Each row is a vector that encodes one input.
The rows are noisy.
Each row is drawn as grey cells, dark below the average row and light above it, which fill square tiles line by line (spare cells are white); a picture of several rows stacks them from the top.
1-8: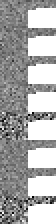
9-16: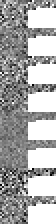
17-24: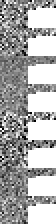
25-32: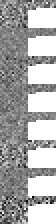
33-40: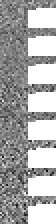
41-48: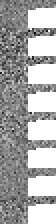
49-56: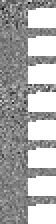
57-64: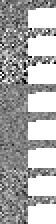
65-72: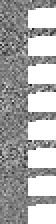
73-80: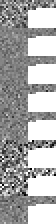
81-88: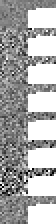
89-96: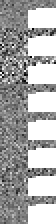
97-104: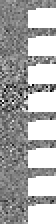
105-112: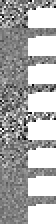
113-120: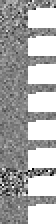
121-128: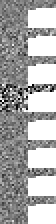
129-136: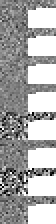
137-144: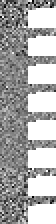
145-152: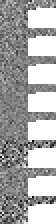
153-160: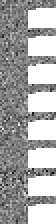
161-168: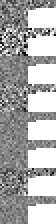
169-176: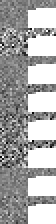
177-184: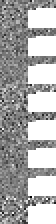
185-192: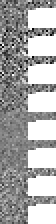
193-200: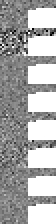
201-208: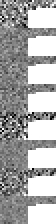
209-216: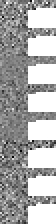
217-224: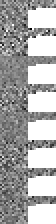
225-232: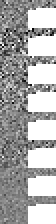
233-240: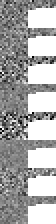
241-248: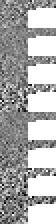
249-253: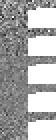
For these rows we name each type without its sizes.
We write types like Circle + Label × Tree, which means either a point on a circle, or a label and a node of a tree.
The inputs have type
(Circle + Unit) × Line + Label.
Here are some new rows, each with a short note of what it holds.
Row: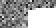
a point on a line
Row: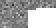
a point on a line
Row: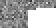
a point on a line
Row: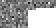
a label
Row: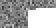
a label
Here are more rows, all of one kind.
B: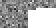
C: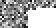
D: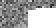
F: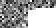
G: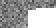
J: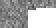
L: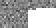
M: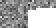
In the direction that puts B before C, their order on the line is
B, M, F, G, D, J, C, L.
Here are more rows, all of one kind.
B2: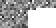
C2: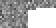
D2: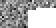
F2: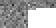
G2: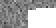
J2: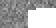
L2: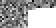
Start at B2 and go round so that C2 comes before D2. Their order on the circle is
B2, C2, L2, D2, G2, J2, F2.
